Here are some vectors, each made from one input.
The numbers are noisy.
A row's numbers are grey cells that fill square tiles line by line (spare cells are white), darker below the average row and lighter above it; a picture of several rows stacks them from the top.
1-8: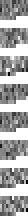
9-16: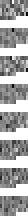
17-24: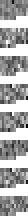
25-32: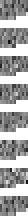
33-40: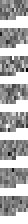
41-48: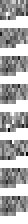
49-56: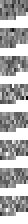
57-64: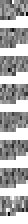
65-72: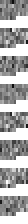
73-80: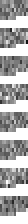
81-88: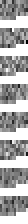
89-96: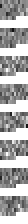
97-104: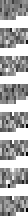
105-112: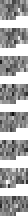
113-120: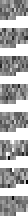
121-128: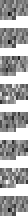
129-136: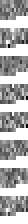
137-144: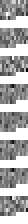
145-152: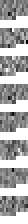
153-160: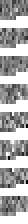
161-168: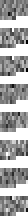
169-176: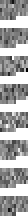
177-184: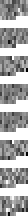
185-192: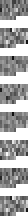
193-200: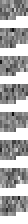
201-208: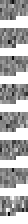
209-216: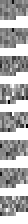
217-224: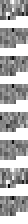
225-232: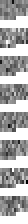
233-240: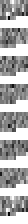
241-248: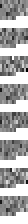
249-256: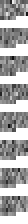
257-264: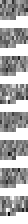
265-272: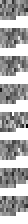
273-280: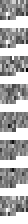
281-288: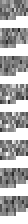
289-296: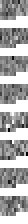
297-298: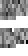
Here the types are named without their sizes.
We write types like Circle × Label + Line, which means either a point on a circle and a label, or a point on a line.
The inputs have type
Label + Line.
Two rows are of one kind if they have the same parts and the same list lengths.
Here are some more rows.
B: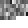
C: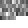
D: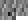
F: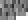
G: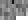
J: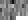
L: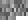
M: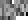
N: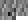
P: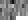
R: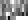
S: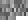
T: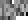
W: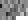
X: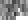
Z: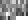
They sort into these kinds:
B, C, M, R, T, Z
D, F, G, J, L, N, P, S, W, X

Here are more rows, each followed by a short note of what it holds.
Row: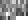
a point on a line
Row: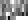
a point on a line
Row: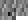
a label
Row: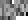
a point on a line
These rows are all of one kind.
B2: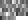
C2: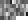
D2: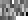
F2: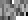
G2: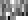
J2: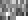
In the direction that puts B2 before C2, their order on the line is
G2, J2, B2, C2, F2, D2.
